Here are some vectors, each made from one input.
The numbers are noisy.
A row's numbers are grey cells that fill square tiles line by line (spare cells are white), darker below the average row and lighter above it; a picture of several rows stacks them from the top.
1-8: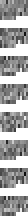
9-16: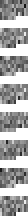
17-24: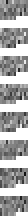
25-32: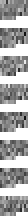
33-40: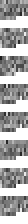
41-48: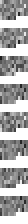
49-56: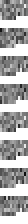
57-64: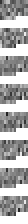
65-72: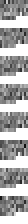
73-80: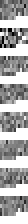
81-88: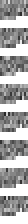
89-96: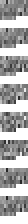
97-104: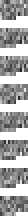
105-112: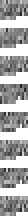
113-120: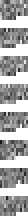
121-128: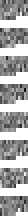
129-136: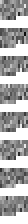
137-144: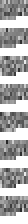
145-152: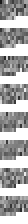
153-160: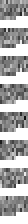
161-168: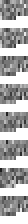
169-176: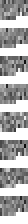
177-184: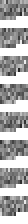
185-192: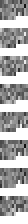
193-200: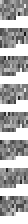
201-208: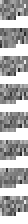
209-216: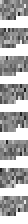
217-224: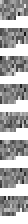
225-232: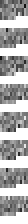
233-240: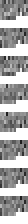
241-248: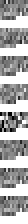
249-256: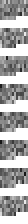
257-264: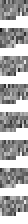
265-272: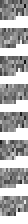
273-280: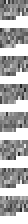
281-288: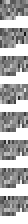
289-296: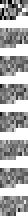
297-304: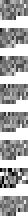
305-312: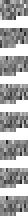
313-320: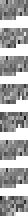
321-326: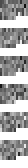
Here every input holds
a list of up to two points on a 4-point line.
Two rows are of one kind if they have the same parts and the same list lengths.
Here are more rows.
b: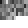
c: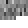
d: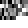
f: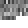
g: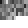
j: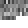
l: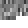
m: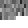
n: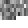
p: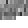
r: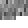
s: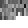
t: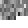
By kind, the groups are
b, c, g, m, p, r, s
d
f, j, l, n, t

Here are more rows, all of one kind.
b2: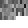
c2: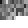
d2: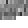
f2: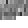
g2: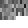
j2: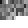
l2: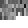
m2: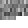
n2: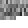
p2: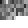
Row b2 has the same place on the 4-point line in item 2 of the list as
d2, f2 and g2.
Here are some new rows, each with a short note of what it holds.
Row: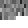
a list of two items
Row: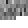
a list of two items
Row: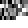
the empty list
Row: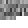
a list of two items
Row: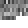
a list of one item
